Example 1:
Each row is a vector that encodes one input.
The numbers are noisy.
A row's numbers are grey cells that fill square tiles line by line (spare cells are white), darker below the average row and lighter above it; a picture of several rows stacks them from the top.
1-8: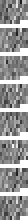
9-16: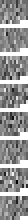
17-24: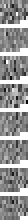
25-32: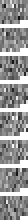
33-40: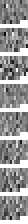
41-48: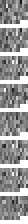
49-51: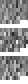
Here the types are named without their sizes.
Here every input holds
three true/false values.
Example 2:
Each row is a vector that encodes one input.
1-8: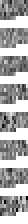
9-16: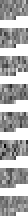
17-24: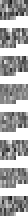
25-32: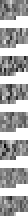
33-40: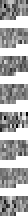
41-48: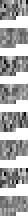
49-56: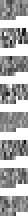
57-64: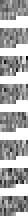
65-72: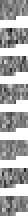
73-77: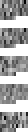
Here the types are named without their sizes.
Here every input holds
a point on a line.
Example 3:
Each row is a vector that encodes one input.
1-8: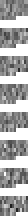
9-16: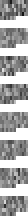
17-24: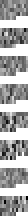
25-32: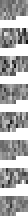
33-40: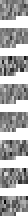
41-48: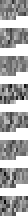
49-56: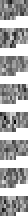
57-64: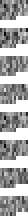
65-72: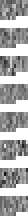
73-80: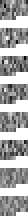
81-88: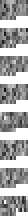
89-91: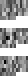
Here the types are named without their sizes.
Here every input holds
a point on a line.
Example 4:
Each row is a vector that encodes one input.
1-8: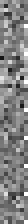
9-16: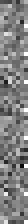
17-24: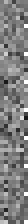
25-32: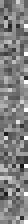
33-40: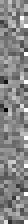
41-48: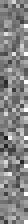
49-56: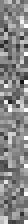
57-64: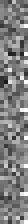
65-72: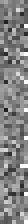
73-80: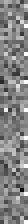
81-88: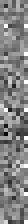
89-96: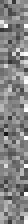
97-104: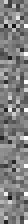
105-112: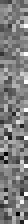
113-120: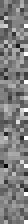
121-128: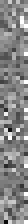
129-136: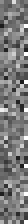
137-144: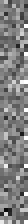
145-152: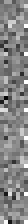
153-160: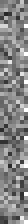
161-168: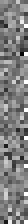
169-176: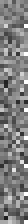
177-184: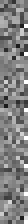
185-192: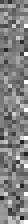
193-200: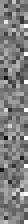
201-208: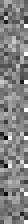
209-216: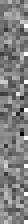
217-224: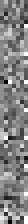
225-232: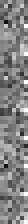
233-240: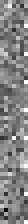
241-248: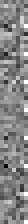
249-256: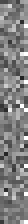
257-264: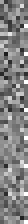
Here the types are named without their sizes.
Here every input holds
a point on a line.
